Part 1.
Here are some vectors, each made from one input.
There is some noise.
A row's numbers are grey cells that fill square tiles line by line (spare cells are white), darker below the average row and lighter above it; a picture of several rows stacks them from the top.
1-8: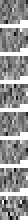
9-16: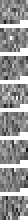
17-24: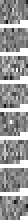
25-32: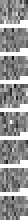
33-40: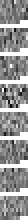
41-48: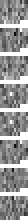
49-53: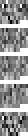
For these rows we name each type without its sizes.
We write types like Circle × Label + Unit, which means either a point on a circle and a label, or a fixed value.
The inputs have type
Tree + Unit.
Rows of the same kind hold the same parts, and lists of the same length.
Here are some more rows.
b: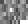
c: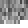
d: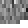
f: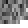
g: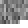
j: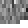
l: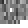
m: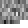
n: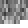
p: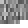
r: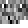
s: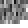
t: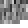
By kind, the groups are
b, c, d, f, g, j, l, m, n, p, s, t
r

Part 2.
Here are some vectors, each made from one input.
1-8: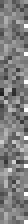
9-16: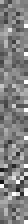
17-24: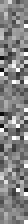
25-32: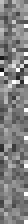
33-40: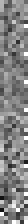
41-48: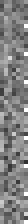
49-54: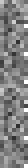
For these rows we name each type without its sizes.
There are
2 kinds of row.
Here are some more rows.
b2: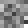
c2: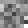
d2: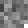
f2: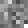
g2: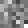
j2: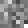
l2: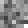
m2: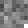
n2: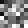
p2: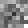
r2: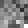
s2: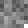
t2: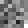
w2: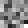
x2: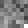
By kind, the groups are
b2, c2, d2, f2, g2, j2, l2, m2, p2, r2, s2, t2, w2, x2
n2

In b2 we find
a point on a circle.
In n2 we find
a fixed value.
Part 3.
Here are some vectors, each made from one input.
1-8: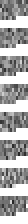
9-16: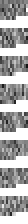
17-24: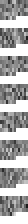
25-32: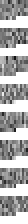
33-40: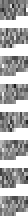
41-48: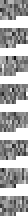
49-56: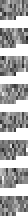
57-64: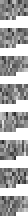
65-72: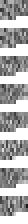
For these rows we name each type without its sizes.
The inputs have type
Line.
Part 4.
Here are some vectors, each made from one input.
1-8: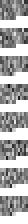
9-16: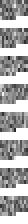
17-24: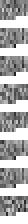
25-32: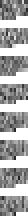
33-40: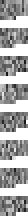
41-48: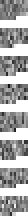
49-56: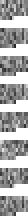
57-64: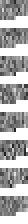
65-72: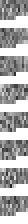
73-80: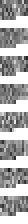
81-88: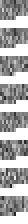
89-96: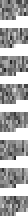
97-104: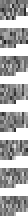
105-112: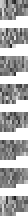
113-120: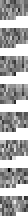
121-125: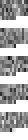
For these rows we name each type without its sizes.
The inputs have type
Line.
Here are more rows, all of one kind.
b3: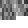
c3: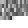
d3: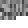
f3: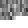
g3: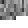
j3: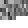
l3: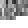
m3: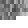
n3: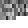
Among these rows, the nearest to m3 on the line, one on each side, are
g3 and l3.
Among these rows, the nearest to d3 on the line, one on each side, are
g3 and j3.
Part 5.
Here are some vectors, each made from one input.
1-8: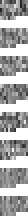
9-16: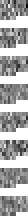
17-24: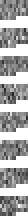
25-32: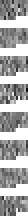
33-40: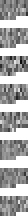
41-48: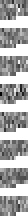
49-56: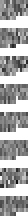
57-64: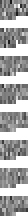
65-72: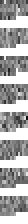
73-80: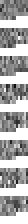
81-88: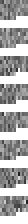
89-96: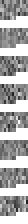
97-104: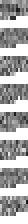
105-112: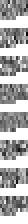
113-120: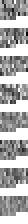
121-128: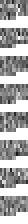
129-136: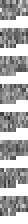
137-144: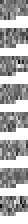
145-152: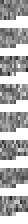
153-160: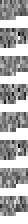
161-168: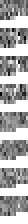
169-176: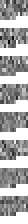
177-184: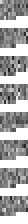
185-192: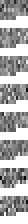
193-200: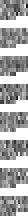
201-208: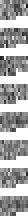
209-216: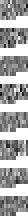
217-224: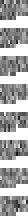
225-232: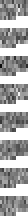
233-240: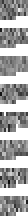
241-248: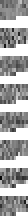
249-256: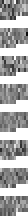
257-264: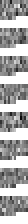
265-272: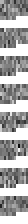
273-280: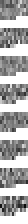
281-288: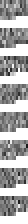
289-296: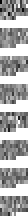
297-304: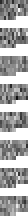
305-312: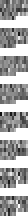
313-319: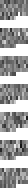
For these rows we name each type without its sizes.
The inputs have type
Tree.
